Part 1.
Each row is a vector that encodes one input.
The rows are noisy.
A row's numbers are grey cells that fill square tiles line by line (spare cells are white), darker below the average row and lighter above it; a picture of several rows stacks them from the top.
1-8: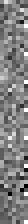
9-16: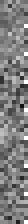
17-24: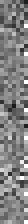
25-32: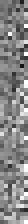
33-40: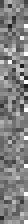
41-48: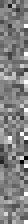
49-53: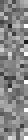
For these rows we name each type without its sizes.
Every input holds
a point on a line and four true/false values.
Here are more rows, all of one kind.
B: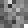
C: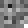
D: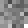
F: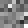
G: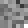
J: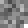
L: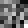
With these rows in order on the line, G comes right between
B and F.
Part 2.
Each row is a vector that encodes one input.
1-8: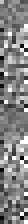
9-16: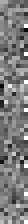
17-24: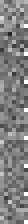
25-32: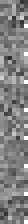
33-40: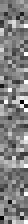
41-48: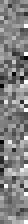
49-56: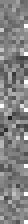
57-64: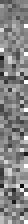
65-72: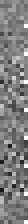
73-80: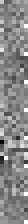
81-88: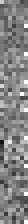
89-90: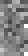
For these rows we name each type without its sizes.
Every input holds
either a point on a line, or four true/false values.
